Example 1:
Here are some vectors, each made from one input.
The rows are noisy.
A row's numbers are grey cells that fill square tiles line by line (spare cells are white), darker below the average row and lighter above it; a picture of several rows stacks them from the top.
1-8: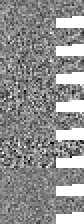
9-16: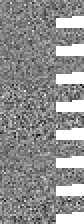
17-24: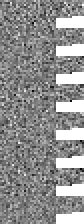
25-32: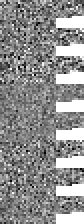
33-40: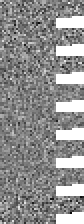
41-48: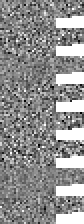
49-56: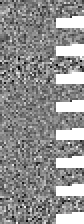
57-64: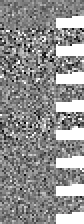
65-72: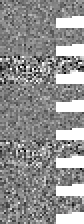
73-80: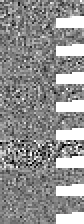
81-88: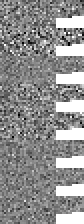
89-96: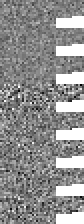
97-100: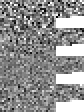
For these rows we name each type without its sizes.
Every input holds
two labels.
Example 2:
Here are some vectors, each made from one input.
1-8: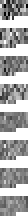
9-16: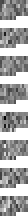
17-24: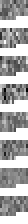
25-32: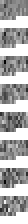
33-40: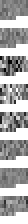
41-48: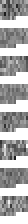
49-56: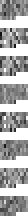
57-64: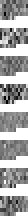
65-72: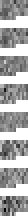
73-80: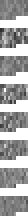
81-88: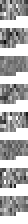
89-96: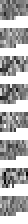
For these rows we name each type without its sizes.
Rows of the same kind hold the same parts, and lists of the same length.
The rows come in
3 kinds.
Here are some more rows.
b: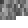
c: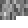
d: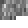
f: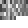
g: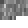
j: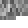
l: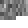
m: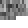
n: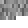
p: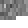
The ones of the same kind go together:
b, c, d, f, g, l, p
j
m, n

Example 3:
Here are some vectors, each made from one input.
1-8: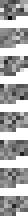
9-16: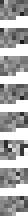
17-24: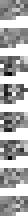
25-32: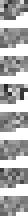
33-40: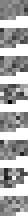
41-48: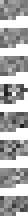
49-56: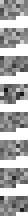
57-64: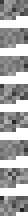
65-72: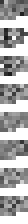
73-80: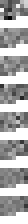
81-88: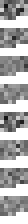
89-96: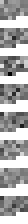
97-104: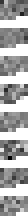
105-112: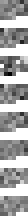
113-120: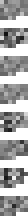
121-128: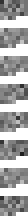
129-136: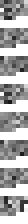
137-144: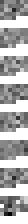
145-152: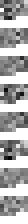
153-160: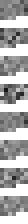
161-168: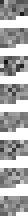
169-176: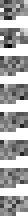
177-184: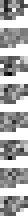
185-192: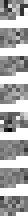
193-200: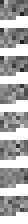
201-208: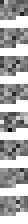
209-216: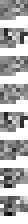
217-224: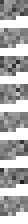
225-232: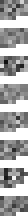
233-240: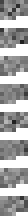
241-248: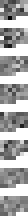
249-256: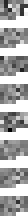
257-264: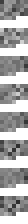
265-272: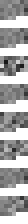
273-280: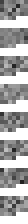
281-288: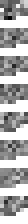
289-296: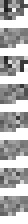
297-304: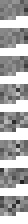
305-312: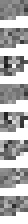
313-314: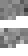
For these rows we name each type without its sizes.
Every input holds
either a point on a line, or four true/false values.
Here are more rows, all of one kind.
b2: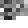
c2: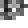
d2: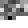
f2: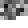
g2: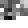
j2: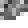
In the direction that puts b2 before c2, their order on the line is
j2, f2, d2, g2, b2, c2.
